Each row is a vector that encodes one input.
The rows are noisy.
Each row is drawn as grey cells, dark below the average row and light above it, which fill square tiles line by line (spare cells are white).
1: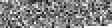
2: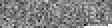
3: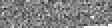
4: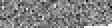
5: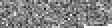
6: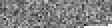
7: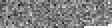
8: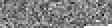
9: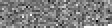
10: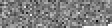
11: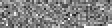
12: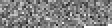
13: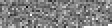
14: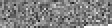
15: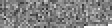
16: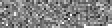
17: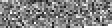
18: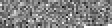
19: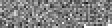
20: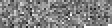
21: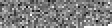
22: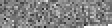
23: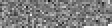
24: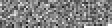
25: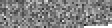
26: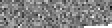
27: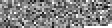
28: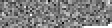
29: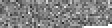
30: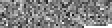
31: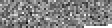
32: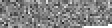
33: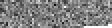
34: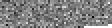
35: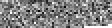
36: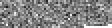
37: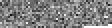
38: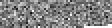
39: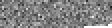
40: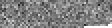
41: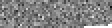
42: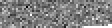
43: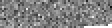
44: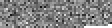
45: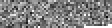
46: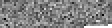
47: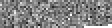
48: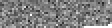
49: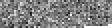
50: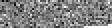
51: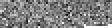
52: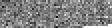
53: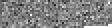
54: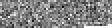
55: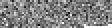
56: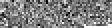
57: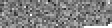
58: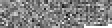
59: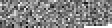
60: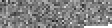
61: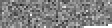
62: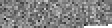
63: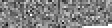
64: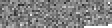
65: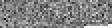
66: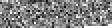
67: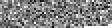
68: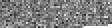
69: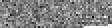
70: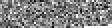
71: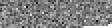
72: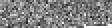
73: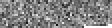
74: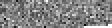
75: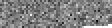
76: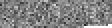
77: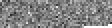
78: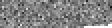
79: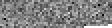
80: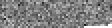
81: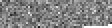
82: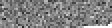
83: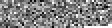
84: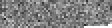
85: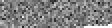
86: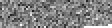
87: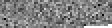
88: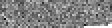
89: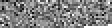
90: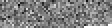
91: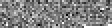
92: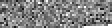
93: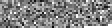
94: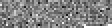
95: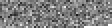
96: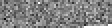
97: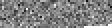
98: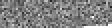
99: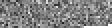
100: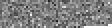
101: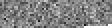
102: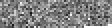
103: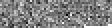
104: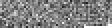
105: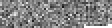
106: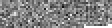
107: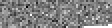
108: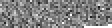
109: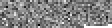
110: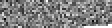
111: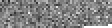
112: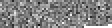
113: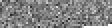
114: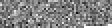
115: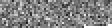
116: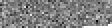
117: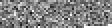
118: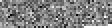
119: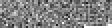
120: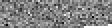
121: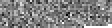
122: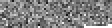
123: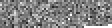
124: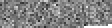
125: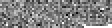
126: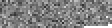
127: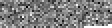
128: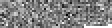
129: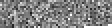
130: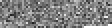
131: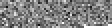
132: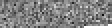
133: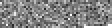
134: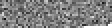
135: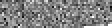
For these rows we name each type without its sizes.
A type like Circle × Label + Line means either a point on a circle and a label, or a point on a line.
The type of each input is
Circle + List(Line).
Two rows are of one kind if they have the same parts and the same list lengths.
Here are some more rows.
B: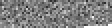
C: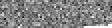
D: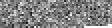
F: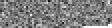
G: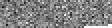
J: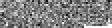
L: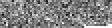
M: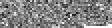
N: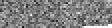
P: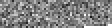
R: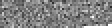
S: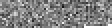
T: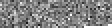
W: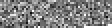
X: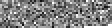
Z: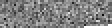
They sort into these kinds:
B, C, R, Z
D, J, L, M, P, S, T, W
F, G, N
X

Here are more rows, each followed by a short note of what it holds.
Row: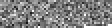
a point on a circle
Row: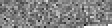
a list of one item
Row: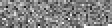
a point on a circle
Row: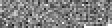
a point on a circle
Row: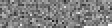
a list of two items
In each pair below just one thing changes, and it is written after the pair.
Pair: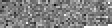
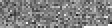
the place on the line in item 2 of the list
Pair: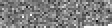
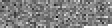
the place on the line in item 1 of the list
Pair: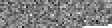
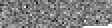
the place on the line in item 1 of the list
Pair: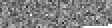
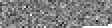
the place on the line in item 1 of the list
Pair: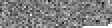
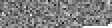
the place on the line in item 2 of the list
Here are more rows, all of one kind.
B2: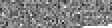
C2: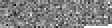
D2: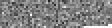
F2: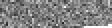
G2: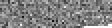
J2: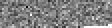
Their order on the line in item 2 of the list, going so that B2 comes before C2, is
G2, B2, F2, D2, J2, C2.
